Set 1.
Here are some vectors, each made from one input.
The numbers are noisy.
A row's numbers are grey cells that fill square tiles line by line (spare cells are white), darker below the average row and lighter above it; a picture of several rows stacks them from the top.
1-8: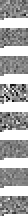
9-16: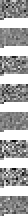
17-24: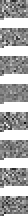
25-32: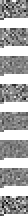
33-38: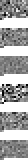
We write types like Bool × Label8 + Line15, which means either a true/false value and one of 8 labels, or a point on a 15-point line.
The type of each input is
Label6 + Line5.
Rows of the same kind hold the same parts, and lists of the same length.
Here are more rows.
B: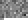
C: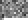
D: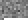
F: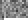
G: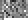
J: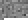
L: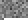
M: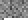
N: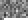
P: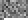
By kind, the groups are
B, C, D, F, J, P
G, L, M, N

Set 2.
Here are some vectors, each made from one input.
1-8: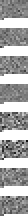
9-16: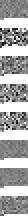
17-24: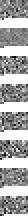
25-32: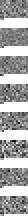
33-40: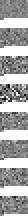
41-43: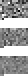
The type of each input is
Label5 × Line6.
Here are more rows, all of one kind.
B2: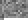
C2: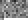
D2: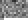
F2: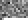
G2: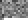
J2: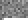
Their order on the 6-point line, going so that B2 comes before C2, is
G2, J2, B2, C2, D2, F2.
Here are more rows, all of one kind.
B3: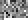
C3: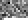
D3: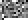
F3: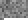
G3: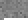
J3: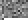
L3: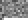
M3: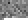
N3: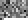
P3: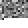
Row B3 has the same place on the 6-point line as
C3, F3, N3 and P3.
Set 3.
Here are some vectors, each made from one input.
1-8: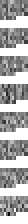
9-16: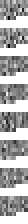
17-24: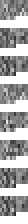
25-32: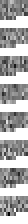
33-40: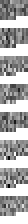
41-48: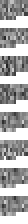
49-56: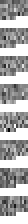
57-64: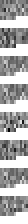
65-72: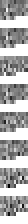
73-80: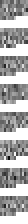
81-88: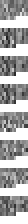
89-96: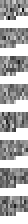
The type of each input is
Label8 + Line8.
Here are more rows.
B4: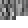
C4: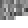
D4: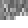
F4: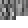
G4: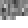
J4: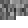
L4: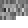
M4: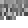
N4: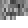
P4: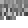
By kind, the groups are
B4, F4, J4, M4, P4
C4, D4, G4, L4, N4

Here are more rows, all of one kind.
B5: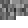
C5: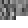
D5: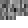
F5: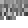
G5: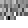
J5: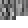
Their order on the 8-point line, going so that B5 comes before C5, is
G5, F5, D5, B5, C5, J5.
